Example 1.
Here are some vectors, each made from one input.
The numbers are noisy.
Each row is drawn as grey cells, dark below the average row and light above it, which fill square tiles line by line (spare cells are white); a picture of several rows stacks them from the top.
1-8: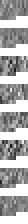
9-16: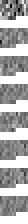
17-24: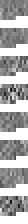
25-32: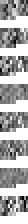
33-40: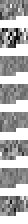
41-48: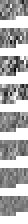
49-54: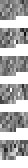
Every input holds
either a point on a 5-point circle and a true/false value, or a fixed value.
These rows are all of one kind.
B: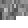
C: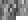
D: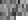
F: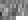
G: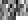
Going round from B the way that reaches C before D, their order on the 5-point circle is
B, C, D, F, G.
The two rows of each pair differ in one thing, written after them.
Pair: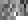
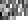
the place on the 5-point circle
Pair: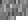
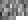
the true/false value
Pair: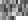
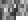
the place on the 5-point circle
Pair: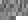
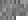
the true/false value
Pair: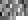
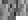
the place on the 5-point circle
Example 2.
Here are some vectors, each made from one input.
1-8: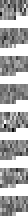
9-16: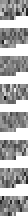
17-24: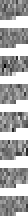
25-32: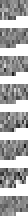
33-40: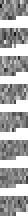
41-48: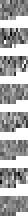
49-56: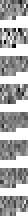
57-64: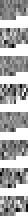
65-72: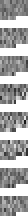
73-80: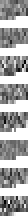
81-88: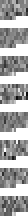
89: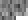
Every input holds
two labels (each one of 7).
